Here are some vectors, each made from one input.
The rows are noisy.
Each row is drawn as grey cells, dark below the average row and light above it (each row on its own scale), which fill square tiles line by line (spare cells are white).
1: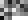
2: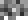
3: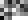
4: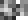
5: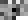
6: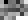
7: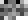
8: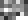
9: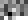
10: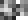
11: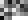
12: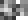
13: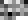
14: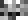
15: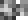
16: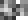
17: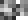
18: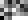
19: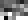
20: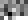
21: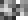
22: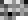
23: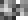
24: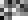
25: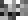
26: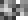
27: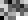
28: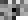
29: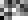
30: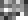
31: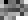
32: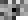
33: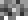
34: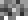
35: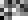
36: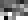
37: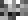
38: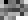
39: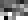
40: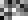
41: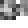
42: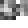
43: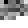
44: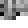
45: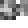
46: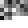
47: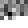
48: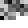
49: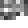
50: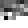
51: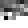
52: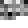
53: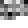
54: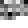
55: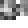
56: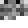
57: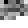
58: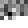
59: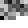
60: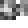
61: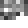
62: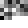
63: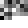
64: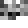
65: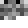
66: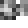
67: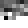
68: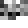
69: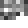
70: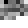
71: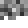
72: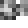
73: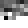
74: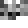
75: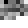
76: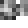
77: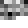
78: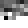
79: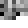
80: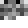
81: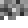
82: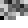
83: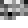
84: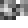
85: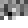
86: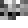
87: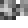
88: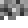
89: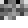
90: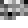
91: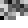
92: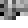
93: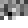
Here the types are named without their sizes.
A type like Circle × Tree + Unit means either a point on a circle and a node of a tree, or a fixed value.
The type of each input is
Bool × Circle + Unit.
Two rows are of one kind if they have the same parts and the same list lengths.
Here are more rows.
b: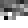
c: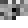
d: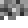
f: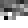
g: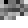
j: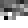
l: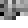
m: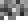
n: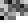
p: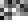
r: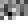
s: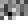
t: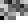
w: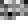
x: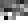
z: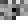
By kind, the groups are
b, f, j, x
c, d, g, l, m, n, p, r, s, t, w, z

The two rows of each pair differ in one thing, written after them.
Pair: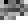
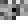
the true/false value
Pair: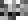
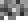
the true/false value
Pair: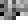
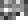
the place on the circle
